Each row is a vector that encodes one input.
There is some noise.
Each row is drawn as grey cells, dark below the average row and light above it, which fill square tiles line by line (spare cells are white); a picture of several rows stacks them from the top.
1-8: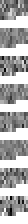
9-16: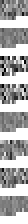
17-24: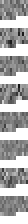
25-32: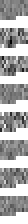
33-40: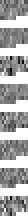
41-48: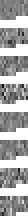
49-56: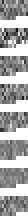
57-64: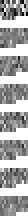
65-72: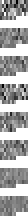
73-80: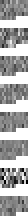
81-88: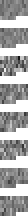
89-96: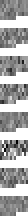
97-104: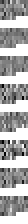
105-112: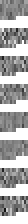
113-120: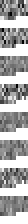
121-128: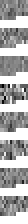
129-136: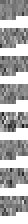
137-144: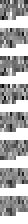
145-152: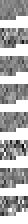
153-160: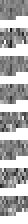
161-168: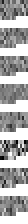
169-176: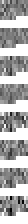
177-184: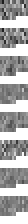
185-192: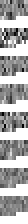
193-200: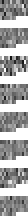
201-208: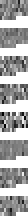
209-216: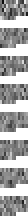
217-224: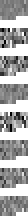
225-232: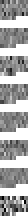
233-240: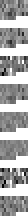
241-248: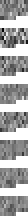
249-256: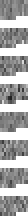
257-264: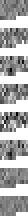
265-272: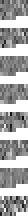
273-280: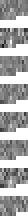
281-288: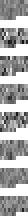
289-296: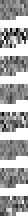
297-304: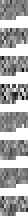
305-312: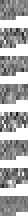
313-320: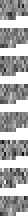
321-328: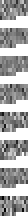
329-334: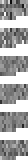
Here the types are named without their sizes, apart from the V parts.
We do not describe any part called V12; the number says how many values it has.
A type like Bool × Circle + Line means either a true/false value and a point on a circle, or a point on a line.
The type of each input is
List(Bool × V12).
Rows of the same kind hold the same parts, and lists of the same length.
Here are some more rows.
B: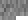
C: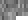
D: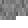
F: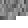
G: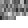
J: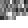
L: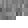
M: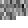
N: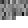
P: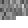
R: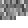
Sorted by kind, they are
B, C, D, L, P
F, M, N, R
G, J

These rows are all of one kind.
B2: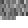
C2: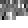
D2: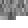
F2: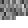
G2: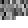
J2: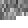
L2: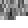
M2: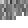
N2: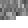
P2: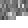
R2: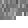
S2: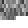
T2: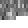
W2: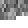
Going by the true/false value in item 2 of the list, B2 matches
C2, R2 and T2.
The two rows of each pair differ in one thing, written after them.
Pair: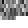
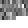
the value of V12 in item 2 of the list
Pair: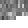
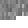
the value of V12 in item 2 of the list
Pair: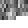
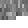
the true/false value in item 1 of the list
